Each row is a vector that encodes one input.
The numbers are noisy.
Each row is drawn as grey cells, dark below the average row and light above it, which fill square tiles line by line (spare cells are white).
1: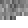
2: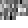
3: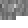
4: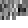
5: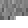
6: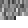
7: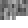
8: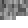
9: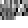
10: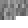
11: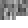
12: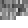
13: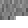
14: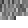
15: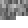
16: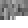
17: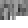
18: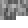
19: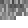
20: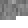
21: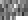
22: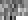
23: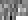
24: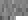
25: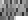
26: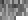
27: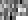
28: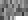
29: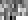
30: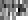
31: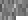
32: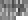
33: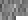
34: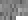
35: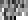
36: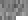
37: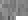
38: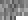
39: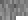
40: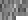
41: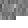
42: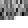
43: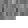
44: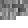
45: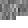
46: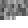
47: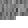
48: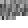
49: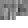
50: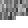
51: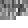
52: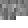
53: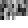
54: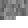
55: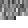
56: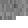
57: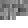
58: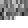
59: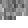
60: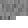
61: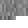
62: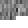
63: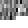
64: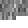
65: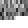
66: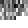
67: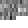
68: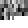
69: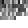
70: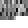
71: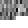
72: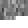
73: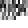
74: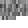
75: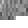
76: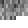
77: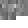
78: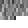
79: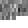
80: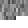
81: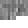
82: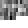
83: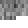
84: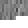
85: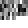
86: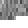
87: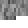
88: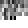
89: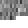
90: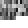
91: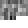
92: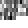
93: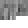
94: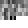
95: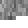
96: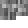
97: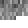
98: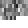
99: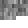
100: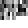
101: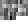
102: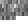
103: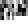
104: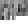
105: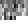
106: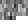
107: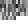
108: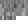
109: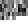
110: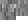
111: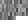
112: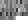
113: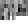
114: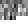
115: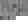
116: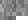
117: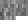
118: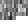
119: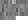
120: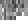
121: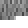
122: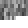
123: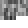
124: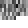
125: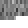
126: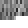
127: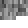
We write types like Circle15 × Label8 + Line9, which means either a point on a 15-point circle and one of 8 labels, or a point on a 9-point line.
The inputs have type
List2(Line4 + Line5).
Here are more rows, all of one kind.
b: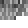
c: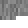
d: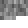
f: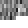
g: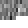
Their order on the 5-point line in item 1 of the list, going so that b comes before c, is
b, f, g, c, d.
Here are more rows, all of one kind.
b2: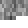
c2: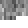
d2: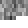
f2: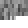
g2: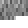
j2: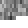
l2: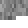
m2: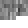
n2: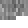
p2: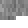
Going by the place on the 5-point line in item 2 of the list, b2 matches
d2, g2 and j2.
